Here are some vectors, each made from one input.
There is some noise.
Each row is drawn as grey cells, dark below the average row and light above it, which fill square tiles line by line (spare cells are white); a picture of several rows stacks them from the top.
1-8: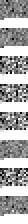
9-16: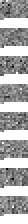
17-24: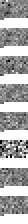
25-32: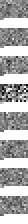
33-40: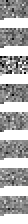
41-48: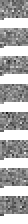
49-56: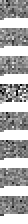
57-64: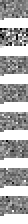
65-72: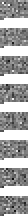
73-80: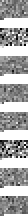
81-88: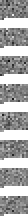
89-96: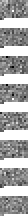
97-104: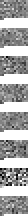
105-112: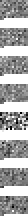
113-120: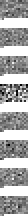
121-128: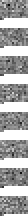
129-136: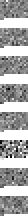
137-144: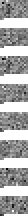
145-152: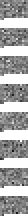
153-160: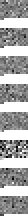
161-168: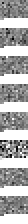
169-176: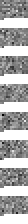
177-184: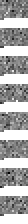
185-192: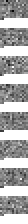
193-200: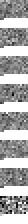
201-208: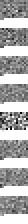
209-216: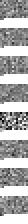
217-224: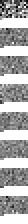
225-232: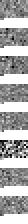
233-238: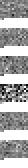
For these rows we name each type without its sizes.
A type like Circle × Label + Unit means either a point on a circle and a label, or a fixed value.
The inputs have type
(Bool × Bool × Bool × Bool + Unit) × (Circle + Unit) + Line.
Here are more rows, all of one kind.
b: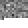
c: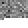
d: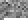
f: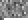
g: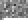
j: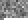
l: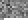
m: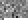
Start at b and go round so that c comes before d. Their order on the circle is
b, c, l, f, j, g, m, d.
